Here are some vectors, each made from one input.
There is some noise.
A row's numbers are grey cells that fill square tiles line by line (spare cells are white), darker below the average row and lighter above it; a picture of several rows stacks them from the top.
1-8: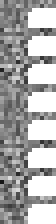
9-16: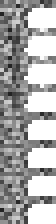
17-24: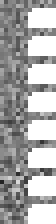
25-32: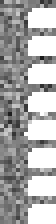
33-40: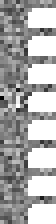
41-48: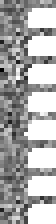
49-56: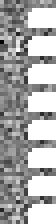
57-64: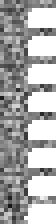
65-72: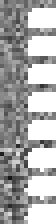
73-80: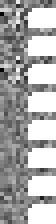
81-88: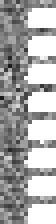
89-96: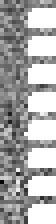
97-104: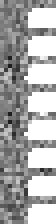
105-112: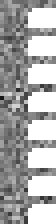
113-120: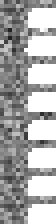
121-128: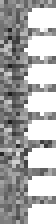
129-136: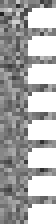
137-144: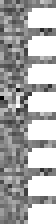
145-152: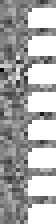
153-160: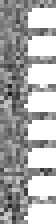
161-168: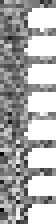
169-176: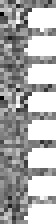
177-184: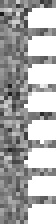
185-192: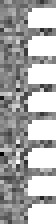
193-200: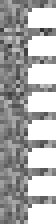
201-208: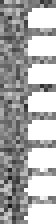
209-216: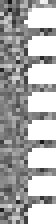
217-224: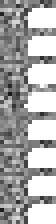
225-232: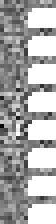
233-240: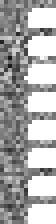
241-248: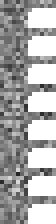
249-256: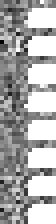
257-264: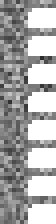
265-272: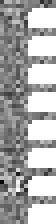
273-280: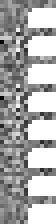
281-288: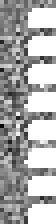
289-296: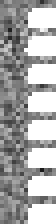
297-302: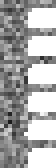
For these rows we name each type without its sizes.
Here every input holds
a point on a line.
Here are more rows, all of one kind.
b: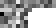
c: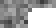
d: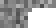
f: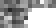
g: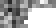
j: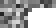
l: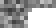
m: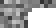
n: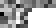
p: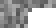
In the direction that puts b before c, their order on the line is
n, b, j, m, c, p, d, l, f, g.
